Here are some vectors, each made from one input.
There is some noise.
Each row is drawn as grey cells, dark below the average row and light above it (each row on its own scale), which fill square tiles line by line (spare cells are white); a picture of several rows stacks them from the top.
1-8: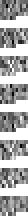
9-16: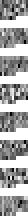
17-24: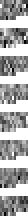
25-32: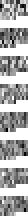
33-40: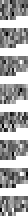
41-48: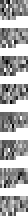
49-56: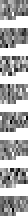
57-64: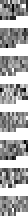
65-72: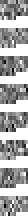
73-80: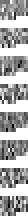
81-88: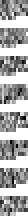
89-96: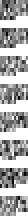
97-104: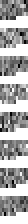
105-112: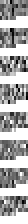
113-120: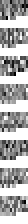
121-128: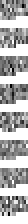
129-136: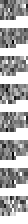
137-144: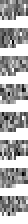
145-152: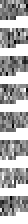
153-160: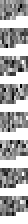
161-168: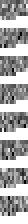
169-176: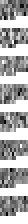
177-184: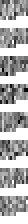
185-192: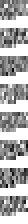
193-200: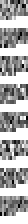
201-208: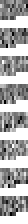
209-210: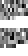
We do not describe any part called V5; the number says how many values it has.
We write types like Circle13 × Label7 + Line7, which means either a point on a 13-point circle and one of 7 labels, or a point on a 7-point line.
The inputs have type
Line7 × (Line8 + V5).
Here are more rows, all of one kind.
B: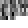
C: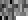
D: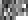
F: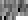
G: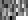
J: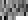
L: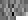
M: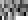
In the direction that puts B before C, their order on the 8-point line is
F, D, B, L, J, C, G, M.
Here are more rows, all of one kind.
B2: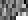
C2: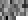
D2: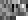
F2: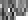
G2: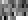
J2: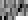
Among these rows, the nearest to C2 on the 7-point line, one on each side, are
F2 and G2.
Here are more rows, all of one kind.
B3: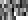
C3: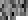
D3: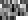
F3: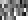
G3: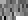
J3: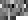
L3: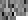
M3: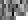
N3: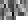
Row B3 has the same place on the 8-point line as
F3 and N3.
